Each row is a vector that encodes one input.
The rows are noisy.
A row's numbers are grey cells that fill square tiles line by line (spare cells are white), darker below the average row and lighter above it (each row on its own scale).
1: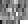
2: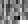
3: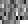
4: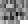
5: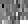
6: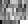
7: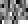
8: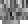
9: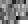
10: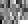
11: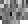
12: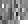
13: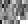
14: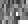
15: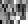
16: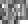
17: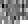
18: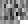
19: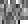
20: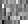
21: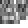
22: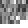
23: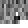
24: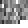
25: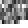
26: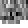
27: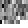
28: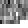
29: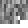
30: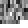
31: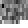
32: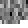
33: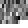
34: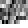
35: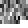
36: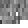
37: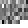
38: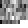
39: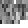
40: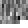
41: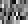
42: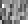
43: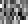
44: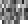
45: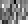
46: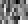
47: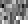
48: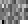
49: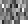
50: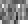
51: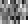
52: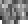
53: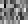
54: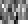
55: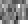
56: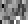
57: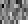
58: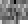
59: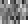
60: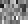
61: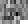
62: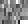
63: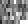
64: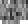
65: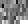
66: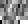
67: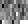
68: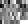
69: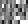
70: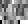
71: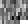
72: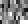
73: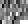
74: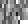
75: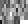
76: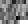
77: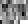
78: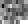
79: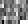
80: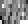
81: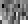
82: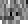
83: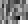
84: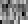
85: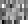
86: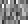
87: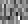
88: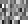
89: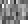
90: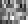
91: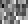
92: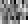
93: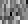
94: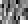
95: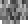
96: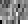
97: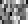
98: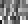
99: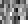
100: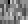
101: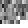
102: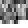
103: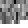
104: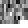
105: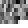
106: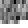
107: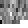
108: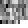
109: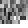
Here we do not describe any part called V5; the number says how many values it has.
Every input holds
a true/false value and a value of V5, together with either one of 6 labels, or a point on a 4-point line.
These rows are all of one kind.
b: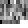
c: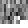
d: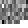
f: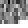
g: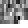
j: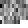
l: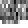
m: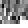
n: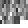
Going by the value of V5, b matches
d, g and m.
